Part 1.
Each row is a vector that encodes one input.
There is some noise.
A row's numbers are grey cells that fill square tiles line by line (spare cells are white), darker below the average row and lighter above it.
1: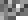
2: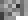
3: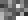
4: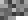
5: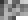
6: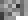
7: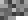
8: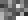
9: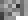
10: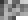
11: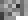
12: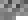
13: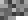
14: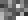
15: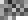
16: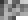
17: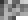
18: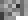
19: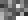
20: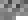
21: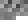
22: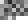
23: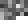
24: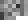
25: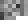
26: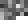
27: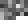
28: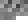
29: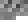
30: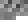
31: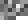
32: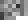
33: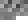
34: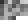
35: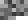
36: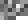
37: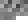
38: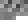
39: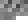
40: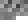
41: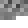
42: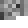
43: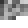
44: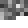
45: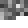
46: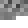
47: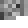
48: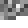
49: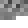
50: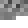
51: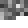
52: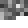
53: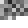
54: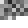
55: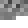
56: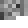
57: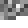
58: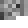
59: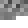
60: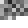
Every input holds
a point on a 7-point line.
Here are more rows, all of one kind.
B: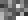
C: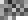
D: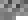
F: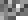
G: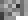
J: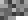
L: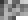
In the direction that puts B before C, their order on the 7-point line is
B, F, L, G, D, J, C.
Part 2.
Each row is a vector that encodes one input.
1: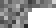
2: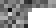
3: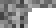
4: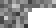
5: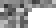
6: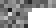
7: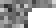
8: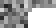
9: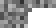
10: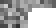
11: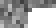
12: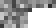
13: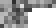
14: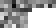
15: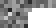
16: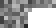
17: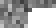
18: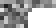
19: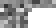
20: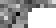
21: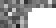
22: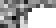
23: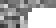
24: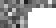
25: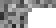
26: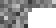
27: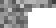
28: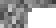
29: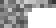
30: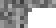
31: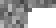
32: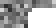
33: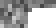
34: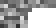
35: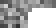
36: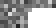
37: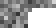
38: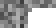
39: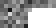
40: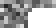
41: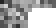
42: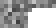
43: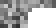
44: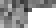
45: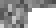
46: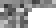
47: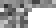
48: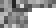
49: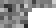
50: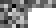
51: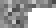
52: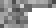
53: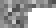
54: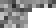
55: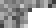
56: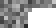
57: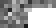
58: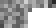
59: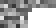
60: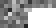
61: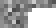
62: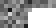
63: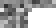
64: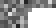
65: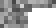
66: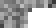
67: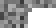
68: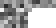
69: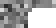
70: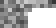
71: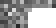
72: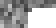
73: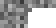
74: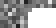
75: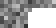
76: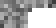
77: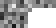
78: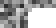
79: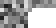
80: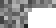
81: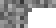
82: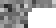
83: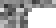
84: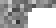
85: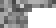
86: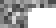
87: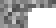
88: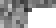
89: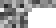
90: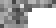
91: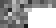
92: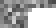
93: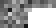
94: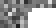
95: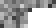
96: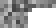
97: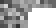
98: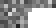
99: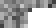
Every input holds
a point on an 11-point circle.
